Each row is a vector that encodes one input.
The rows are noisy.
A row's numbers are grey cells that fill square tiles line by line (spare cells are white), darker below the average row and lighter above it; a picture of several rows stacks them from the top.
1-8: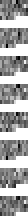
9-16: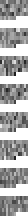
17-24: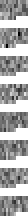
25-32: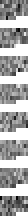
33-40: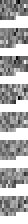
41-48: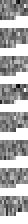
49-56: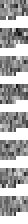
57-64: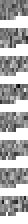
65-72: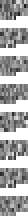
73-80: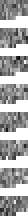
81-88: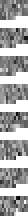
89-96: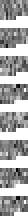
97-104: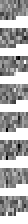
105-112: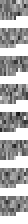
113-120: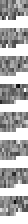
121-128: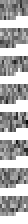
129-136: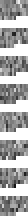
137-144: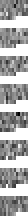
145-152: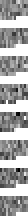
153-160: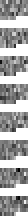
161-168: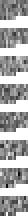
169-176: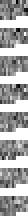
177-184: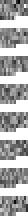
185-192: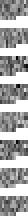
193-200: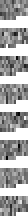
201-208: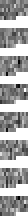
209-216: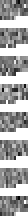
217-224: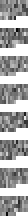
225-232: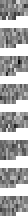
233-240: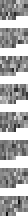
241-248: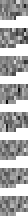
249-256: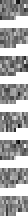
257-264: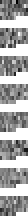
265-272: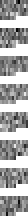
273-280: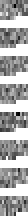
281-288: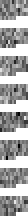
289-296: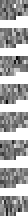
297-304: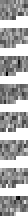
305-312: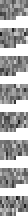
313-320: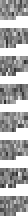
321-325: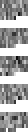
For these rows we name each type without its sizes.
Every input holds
four true/false values.
